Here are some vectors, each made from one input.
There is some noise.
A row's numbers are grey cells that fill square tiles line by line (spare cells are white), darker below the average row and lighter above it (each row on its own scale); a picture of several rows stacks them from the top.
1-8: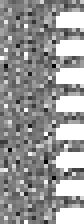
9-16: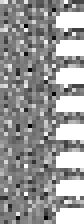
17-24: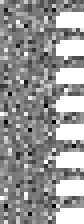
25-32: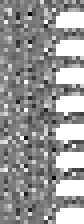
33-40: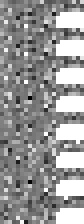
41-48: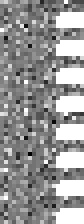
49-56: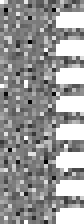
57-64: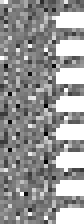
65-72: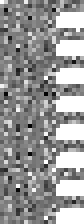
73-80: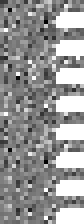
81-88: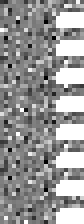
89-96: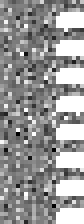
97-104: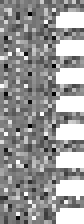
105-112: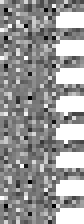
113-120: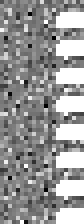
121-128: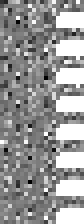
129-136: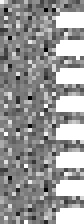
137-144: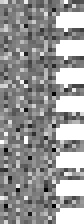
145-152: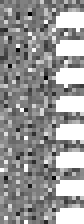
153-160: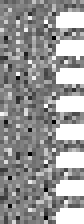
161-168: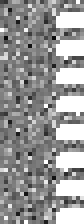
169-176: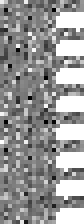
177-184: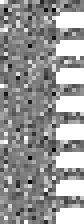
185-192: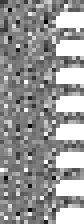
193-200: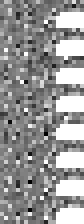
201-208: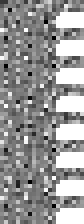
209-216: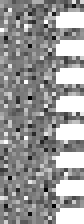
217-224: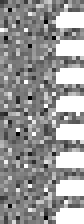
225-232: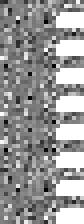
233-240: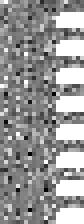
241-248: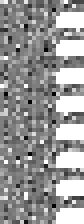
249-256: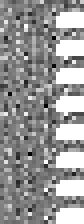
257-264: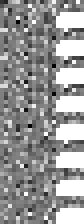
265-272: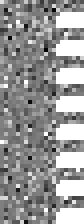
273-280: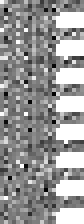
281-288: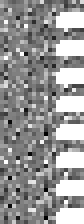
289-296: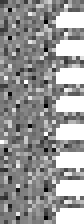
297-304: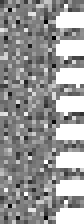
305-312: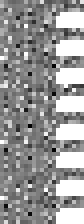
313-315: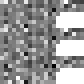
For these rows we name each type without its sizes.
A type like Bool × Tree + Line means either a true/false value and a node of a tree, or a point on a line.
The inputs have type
Bool × Bool × Bool × Bool + Line.
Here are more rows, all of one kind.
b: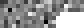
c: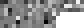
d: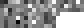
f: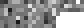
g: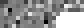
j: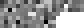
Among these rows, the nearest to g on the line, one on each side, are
b and c.
